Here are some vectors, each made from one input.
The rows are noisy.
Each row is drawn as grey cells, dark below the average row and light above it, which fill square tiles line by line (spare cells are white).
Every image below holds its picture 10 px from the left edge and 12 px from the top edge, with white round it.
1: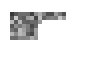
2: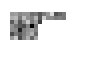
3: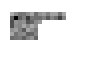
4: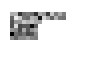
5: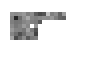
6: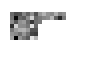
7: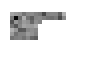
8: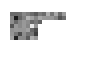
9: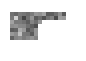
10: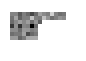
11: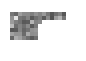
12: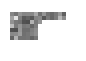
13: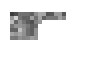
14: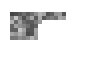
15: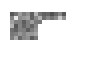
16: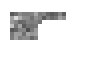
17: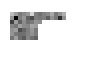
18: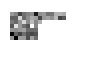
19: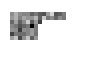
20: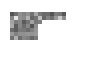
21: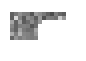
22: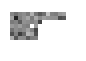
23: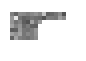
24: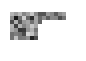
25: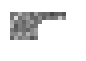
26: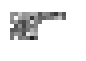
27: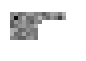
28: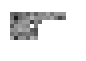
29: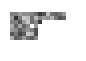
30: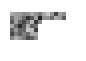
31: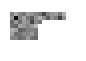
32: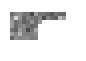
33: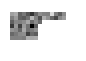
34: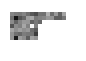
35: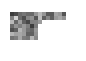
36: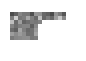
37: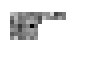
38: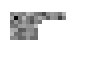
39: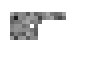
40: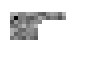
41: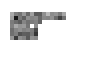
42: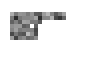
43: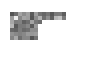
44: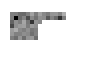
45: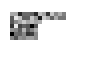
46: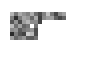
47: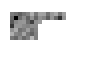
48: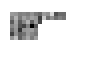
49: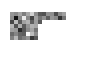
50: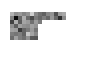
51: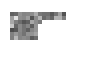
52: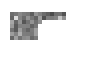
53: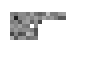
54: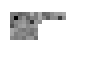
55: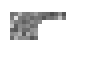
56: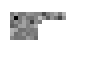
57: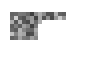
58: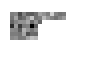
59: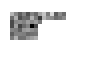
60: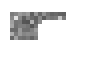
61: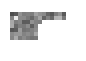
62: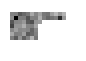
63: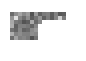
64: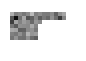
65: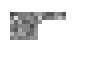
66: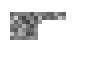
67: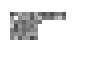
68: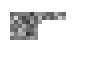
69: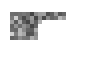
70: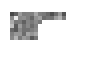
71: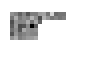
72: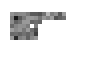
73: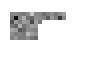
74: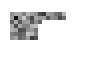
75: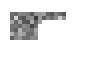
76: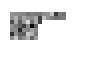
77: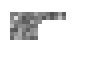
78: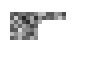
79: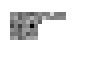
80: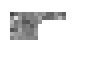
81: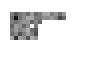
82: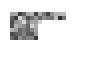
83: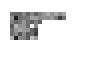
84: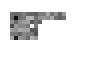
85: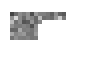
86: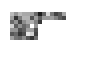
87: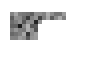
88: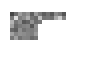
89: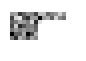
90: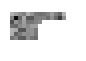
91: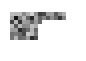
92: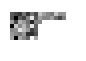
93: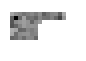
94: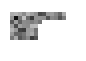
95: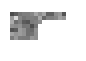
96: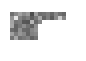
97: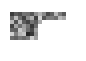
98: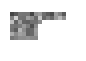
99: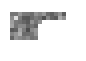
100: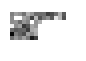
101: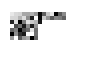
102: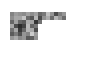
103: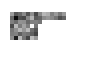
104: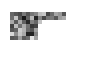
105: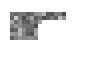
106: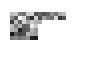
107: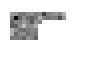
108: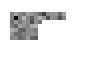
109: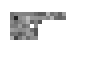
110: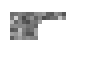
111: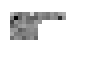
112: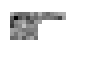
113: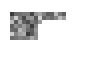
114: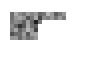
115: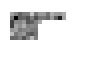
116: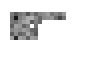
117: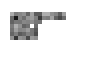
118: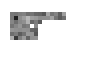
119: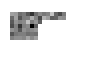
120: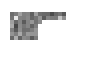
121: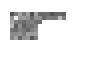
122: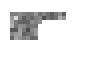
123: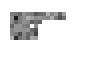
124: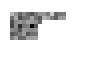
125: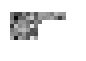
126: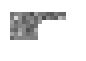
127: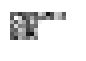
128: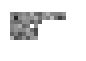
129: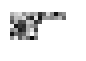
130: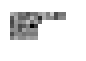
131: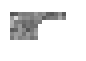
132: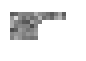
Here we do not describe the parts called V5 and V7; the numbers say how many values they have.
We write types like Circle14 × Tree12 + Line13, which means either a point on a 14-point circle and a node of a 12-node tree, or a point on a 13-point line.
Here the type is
(Bool × Bool × Bool × Bool × Bool × Circle6 × V7 + Unit) × V5.
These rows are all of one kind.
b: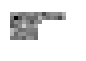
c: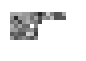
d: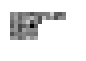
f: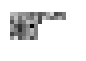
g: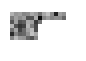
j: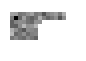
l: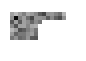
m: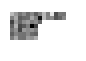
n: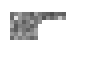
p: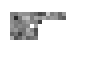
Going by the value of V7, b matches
d and m.
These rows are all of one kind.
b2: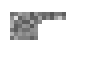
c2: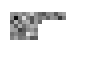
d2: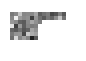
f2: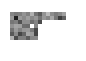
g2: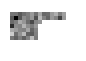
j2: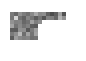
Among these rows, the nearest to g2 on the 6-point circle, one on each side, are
c2 and d2.
